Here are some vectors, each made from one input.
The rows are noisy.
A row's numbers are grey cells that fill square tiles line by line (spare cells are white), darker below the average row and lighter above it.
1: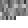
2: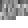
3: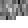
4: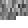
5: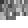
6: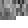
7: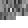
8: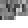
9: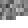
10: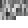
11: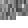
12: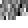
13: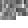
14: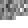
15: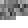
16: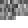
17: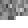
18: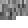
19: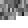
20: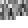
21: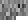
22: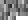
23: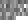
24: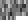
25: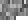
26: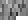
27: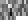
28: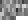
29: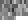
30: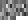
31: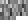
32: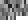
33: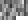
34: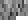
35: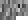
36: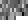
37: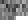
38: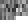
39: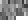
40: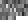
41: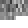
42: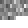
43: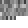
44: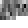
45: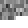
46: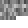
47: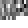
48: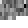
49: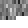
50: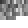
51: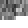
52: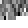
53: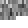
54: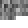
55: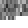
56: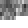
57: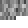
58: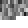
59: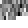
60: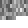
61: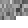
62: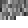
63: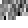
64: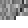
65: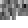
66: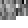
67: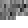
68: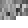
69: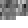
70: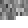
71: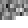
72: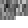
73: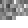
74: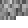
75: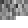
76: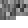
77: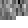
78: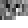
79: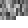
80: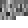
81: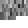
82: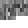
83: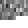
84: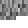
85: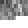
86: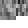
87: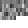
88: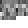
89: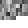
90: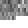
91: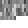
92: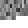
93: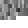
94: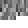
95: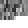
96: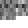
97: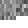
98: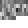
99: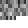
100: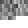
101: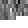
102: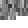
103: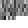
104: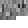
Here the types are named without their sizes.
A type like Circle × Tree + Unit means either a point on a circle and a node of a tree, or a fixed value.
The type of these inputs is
List(Circle).
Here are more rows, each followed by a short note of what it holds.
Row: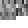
a list of one item
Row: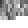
a list of one item
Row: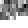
a list of two items
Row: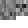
a list of two items
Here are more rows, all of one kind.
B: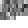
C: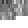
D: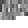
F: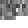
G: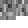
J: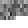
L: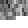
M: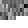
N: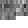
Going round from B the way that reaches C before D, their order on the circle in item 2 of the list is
B, C, L, N, G, F, D, M, J.
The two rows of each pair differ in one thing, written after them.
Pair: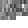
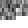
the place on the circle in item 1 of the list
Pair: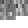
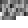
the place on the circle in item 1 of the list
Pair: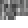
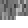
the place on the circle in item 2 of the list
